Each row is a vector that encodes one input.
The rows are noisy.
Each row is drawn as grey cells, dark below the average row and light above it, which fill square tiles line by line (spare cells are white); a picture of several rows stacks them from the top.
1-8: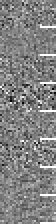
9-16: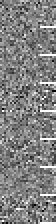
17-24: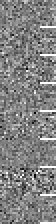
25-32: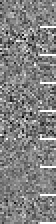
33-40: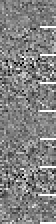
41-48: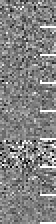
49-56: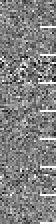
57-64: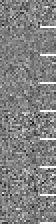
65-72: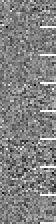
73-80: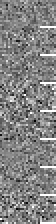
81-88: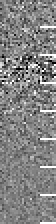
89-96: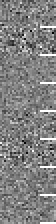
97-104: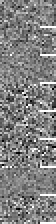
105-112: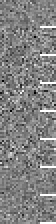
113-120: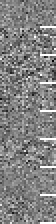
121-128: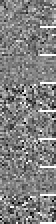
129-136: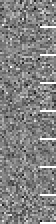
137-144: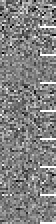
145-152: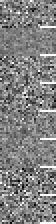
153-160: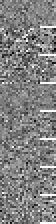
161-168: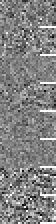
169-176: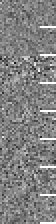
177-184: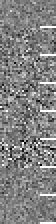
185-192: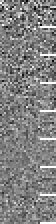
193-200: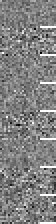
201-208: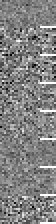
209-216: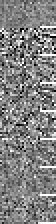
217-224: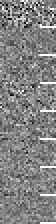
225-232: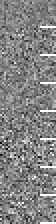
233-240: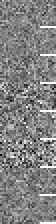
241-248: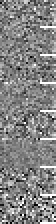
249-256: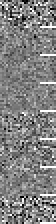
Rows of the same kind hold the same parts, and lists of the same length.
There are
2 kinds of row.
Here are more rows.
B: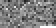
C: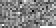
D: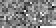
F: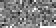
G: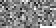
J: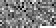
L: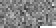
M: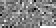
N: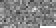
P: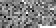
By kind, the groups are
B, C, D, J, L, P
F, G, M, N

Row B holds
a node of a 15-node tree and a true/false value.
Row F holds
a point on an 11-point circle and a true/false value.
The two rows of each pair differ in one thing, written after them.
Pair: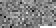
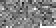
the true/false value
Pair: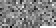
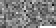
the true/false value
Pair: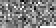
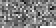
the node of the tree
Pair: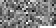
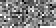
the true/false value
